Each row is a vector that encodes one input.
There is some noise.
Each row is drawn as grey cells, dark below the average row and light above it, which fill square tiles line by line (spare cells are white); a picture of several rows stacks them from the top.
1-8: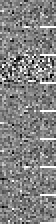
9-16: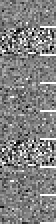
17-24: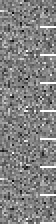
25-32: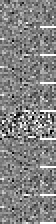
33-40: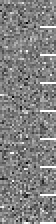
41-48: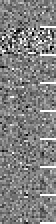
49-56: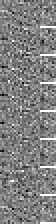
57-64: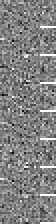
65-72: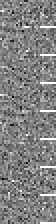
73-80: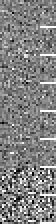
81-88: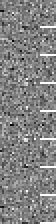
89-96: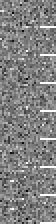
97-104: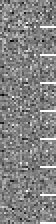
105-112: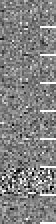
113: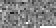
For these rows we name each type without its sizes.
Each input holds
a list of points on a line.
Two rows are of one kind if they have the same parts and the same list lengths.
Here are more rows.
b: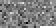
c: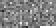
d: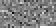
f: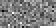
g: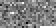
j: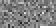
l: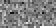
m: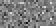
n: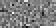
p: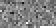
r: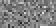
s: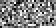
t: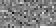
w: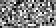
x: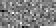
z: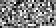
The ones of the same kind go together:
b, d, g, j, m, r, t
c, f, l, n, p, x
s, w, z

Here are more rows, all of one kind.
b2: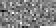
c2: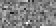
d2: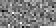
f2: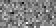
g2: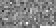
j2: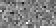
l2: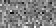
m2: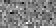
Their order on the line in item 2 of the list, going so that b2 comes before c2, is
b2, g2, f2, d2, j2, m2, l2, c2.
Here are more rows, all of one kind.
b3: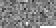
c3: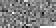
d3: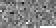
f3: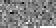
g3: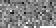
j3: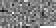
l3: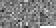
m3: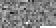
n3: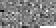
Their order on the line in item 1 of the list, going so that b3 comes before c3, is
g3, f3, d3, m3, b3, l3, n3, j3, c3.
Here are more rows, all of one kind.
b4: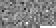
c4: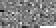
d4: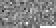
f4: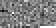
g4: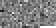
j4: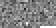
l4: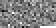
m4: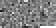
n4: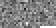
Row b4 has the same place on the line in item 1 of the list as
d4, j4 and n4.
